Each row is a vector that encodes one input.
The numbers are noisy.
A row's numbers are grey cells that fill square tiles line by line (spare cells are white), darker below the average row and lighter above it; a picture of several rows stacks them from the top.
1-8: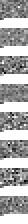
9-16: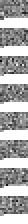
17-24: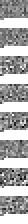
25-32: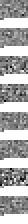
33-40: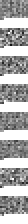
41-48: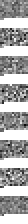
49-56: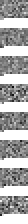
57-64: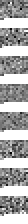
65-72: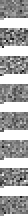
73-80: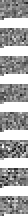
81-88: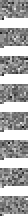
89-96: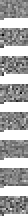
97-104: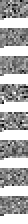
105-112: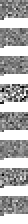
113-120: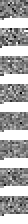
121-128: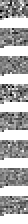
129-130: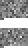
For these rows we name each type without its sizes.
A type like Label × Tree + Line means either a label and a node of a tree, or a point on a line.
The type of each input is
(Bool × Bool × Bool + Unit) × (Tree + Unit).
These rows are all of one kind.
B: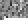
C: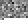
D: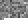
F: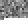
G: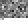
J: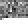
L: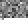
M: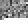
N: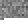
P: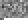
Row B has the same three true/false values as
C, L, M and P.
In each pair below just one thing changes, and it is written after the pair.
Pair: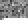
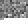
one of the three true/false values
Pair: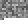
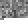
the node of the tree
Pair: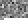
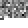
one of the three true/false values
